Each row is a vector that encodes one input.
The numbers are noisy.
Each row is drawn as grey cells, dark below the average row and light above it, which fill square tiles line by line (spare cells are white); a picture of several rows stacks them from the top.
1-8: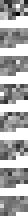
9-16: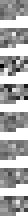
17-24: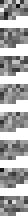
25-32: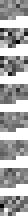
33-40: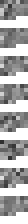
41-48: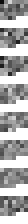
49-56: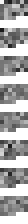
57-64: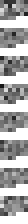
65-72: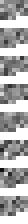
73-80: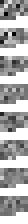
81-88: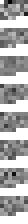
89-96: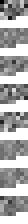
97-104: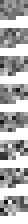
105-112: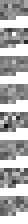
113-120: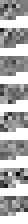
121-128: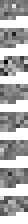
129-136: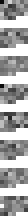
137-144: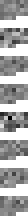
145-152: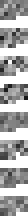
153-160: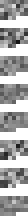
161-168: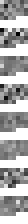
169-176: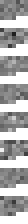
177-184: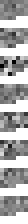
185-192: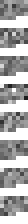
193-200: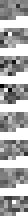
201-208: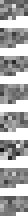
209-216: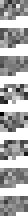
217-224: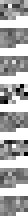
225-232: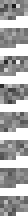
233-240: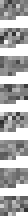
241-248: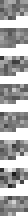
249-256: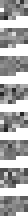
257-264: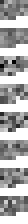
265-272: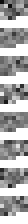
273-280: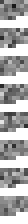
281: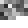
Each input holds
either a point on a 3-point line and a point on a 4-point line, or a point on a 10-point line.
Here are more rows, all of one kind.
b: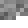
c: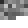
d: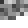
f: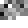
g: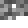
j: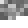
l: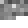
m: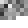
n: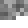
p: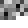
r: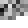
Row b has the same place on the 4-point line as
c, d, f and n.
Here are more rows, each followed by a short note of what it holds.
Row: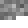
a point on a 3-point line and a point on a 4-point line
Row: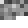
a point on a 3-point line and a point on a 4-point line
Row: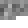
a point on a 10-point line
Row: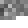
a point on a 10-point line
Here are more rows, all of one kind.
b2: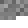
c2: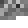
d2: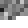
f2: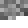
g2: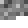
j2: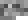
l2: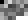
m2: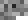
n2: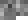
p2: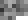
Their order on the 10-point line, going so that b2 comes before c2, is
g2, n2, m2, b2, l2, f2, c2, j2, d2, p2.
